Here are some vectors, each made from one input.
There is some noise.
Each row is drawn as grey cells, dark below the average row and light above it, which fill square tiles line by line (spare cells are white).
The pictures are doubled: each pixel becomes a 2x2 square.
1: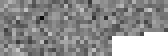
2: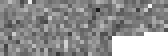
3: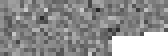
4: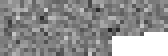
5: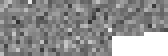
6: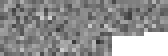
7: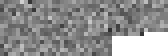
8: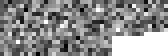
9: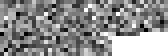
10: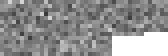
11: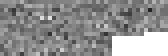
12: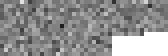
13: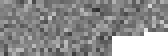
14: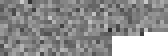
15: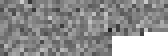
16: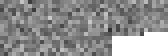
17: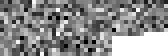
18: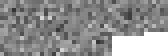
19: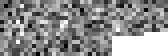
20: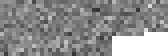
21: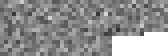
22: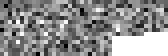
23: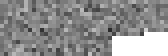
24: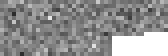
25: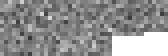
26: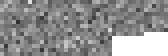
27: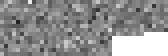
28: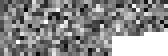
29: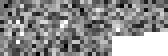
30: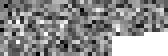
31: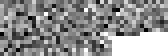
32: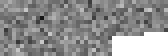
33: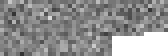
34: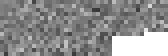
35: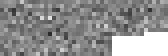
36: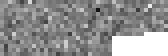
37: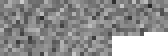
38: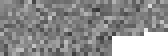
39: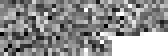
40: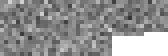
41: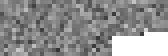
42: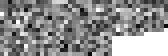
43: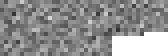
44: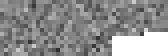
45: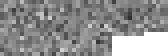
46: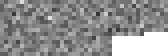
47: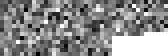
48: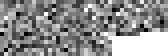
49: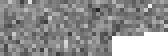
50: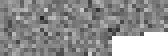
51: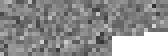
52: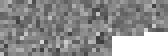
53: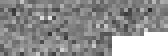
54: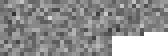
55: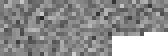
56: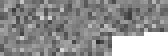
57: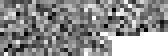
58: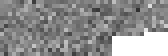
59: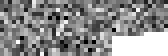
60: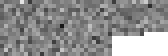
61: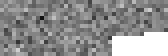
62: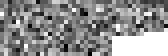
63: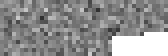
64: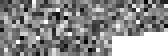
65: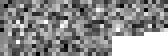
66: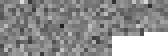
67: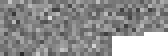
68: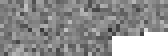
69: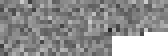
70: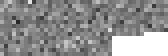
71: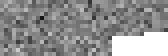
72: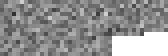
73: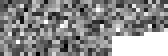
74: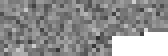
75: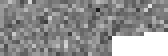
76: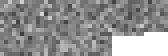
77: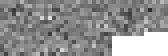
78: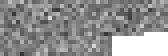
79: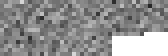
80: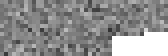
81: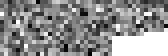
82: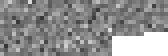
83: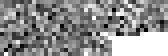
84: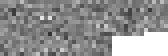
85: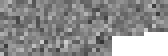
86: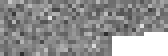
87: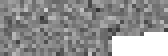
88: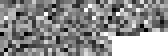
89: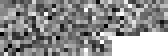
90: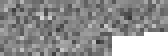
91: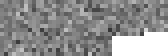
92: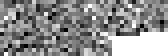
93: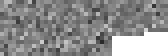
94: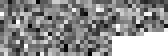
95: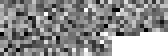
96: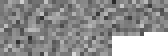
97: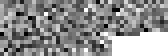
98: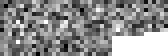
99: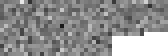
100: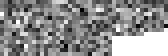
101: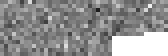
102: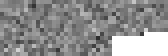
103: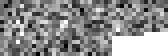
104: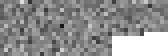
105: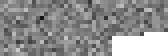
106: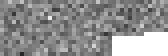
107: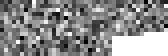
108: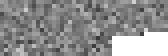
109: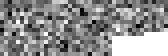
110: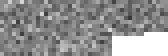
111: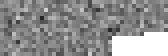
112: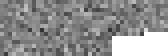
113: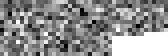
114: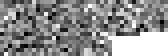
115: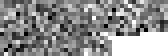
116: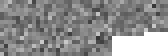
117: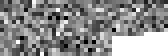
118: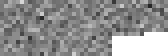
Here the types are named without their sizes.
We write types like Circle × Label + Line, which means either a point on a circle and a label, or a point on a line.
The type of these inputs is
Bool × Bool × Bool × Bool + Circle + Line.
